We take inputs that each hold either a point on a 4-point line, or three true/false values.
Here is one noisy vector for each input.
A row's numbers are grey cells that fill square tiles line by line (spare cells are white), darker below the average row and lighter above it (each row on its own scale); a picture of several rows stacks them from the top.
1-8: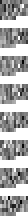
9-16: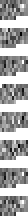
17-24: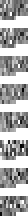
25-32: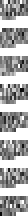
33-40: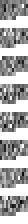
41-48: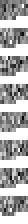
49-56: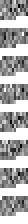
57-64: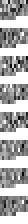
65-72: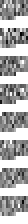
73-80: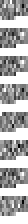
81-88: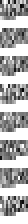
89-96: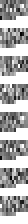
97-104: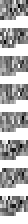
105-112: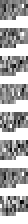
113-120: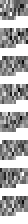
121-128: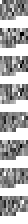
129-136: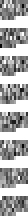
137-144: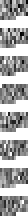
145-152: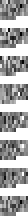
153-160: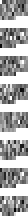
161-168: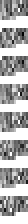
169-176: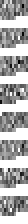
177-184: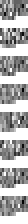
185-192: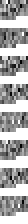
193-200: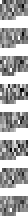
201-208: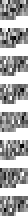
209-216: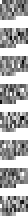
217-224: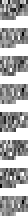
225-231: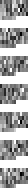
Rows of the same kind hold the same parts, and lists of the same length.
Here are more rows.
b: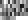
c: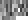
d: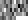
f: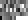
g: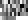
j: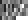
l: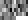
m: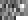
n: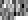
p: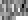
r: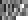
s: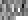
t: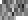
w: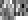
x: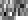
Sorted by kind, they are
b, c, d, g, l, n, p, s, t, w, x
f, j, m, r

